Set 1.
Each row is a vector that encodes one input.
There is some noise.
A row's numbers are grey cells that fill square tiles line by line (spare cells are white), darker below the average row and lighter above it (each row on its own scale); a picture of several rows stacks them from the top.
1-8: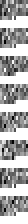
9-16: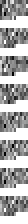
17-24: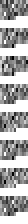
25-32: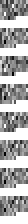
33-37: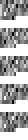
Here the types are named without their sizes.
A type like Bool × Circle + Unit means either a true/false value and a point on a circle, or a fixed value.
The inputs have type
Bool × Line.
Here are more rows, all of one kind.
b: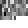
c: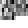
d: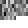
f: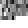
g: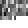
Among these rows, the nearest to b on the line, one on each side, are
d and g.
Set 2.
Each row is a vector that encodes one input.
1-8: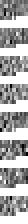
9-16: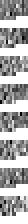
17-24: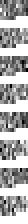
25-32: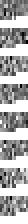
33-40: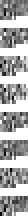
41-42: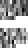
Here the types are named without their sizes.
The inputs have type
Bool × Bool × Bool + Line.
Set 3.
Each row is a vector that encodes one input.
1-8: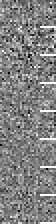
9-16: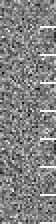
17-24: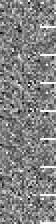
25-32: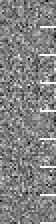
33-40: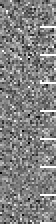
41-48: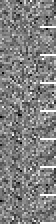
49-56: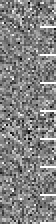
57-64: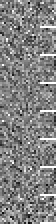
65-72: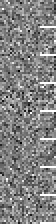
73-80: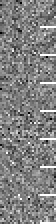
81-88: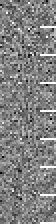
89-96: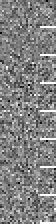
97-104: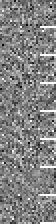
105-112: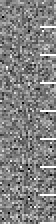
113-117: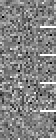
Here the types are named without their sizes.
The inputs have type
Line + Tree.
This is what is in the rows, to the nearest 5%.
About 60% of them hold a point on a line. The rest hold a node of a tree.
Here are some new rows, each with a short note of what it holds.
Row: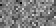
a point on a line
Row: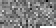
a point on a line
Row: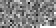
a node of a tree
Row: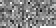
a node of a tree
